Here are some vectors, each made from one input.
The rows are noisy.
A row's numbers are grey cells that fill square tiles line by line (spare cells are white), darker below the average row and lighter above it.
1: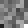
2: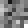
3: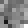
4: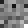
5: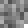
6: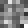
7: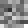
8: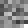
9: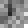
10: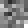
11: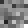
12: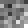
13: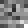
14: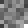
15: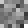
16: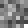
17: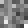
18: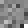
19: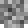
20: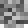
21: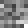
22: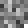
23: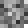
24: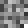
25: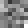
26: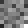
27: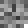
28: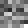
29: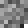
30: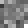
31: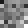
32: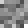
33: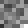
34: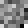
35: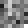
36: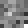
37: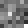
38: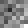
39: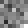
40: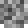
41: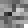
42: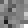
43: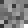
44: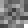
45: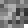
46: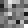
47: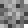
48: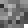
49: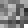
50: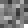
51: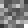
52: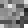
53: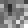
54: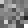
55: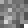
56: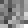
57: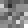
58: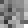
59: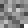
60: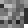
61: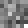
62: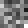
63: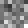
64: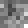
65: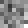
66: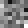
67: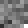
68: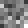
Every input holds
a node of a 9-node tree and four true/false values.
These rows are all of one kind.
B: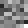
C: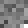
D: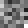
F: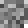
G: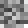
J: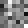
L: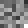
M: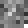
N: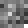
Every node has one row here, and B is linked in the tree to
C and G.
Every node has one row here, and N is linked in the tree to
D and F.
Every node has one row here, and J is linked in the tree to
L.
